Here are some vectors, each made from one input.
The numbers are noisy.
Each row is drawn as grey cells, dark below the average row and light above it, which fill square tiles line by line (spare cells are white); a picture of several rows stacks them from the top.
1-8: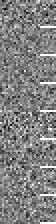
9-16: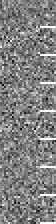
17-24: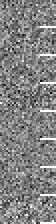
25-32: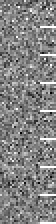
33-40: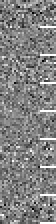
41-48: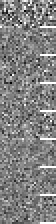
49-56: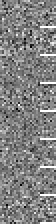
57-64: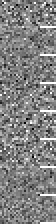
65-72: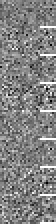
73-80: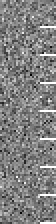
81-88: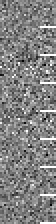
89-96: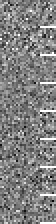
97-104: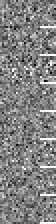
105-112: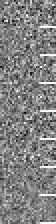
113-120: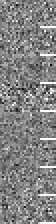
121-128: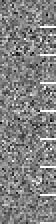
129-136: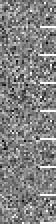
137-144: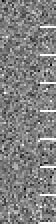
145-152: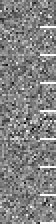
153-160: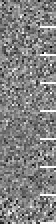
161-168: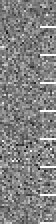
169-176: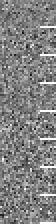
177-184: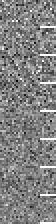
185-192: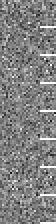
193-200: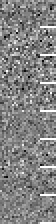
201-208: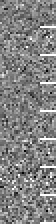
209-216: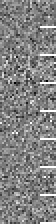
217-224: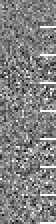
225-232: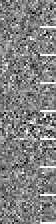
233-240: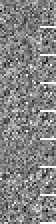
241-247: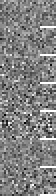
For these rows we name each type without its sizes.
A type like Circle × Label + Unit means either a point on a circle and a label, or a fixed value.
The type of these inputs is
(Bool × Bool × Bool × Bool + Unit) × (Circle + Line).
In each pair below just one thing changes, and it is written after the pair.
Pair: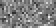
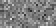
one of the four true/false values
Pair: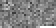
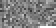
the place on the circle
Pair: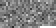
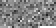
one of the four true/false values
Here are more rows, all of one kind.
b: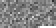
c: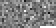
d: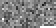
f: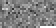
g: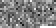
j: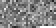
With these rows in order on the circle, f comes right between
d and j.
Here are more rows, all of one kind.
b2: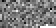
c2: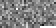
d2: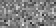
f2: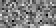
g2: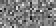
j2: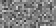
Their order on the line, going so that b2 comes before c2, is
b2, f2, g2, j2, d2, c2.
